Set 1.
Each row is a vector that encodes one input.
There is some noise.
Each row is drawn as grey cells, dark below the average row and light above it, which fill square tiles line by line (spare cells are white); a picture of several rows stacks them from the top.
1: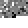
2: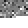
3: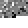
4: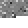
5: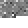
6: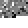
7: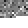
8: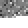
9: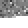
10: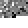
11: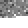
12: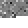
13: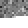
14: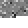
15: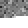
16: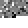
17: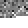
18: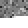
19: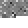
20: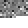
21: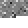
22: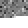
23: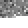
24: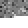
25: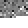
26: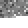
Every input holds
a point on a 5-point line.
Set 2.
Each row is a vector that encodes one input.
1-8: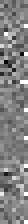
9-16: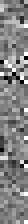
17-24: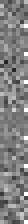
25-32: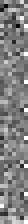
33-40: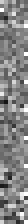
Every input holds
a point on a 5-point line.
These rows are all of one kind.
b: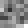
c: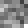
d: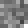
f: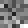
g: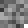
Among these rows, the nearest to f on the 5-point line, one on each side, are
b and c.
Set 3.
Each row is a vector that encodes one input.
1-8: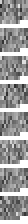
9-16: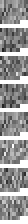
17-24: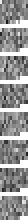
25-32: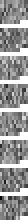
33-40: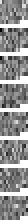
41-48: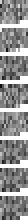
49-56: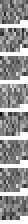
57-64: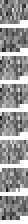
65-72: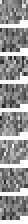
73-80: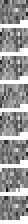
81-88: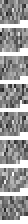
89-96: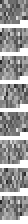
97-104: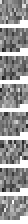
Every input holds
a point on a 14-point circle.
